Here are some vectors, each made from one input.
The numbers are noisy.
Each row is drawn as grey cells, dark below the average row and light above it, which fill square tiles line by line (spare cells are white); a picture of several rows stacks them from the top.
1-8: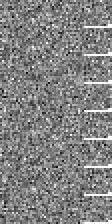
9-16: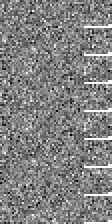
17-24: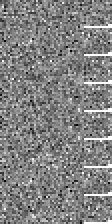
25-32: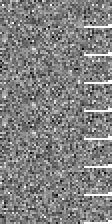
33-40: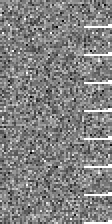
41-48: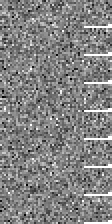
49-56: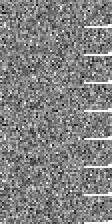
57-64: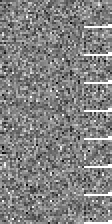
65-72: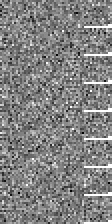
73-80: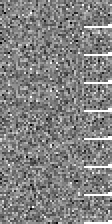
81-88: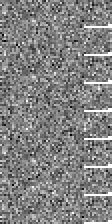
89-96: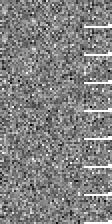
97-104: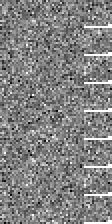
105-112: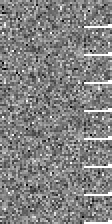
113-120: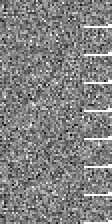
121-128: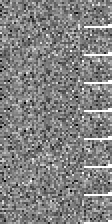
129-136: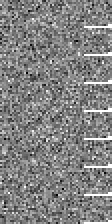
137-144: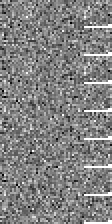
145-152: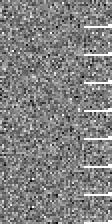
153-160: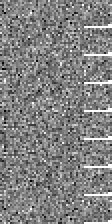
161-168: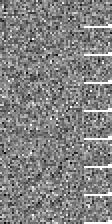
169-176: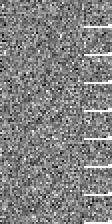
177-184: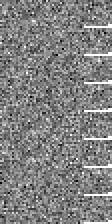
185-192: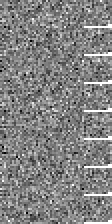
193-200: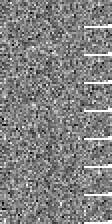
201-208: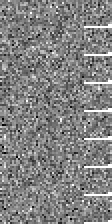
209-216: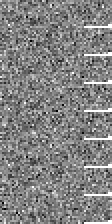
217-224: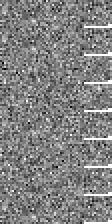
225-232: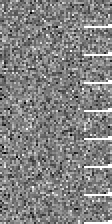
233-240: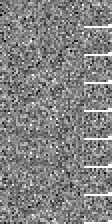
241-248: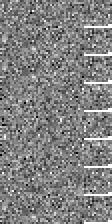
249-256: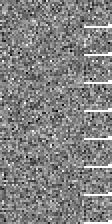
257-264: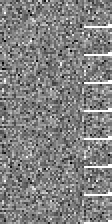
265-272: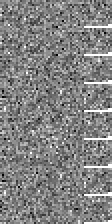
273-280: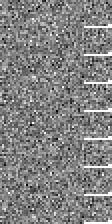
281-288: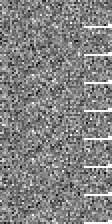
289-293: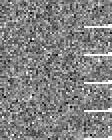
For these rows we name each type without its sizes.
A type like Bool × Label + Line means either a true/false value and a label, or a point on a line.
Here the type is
Bool × Bool × Bool × Bool + Line × Line × Line × Tree.
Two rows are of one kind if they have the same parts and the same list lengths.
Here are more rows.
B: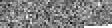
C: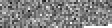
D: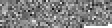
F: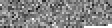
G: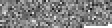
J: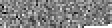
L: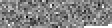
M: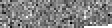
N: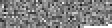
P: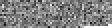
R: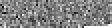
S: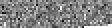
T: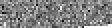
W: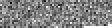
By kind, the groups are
B, J, L, M, N, P, R, S, T
C, D, F, G, W

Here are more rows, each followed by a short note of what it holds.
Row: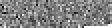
four true/false values
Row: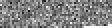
a point on each of three lines and a node of a tree
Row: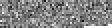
a point on each of three lines and a node of a tree
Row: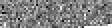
four true/false values
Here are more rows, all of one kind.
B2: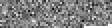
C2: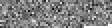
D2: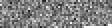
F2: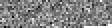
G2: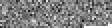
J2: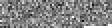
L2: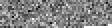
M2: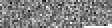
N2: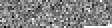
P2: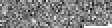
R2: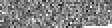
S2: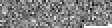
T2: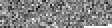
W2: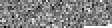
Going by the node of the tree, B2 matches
C2, G2, P2 and S2.
